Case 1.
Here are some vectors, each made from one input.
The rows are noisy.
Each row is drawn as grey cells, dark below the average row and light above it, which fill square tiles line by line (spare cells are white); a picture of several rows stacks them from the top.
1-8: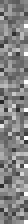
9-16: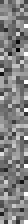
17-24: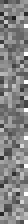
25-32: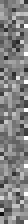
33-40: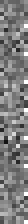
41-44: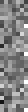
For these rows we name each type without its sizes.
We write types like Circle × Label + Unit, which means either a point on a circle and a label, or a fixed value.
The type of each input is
Bool × Bool × Bool + Line × Line + Unit.
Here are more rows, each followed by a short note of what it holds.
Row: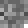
a fixed value
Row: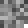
three true/false values
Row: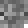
a fixed value
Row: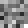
three true/false values
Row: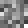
three true/false values
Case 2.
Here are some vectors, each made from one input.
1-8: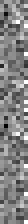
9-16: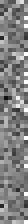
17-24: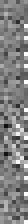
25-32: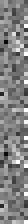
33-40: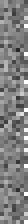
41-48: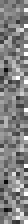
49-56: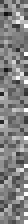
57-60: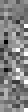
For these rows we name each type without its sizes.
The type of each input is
Line × Line + Tree.
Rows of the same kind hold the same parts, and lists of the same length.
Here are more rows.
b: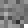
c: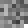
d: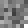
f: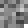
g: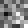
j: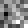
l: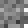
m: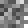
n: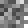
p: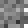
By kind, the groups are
b, c, d, f, l, m, n, p
g, j

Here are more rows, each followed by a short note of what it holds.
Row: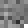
a node of a tree
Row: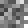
a node of a tree
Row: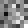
a point on each of two lines
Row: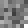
a node of a tree
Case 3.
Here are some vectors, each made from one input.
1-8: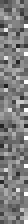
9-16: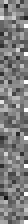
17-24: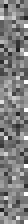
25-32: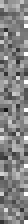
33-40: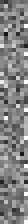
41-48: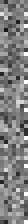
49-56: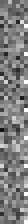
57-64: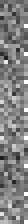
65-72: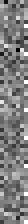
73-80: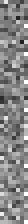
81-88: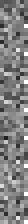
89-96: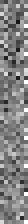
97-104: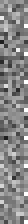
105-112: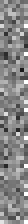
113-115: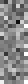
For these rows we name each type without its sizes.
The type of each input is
(Bool × Bool × Bool + Unit) × (Line × Line + Unit).
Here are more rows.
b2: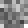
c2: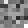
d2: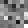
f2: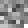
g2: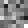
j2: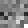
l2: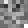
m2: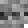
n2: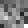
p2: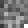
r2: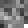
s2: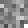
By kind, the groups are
b2, d2, j2, m2, p2, s2
c2, f2, l2
g2
n2, r2

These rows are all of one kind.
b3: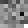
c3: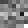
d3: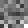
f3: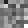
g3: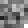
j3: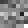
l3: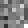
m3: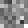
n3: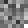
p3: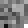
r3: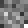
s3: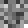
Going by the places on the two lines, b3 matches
c3, j3 and r3.
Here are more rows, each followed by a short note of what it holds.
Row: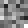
a fixed value
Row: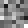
a fixed value
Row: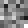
a fixed value
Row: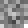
three true/false values
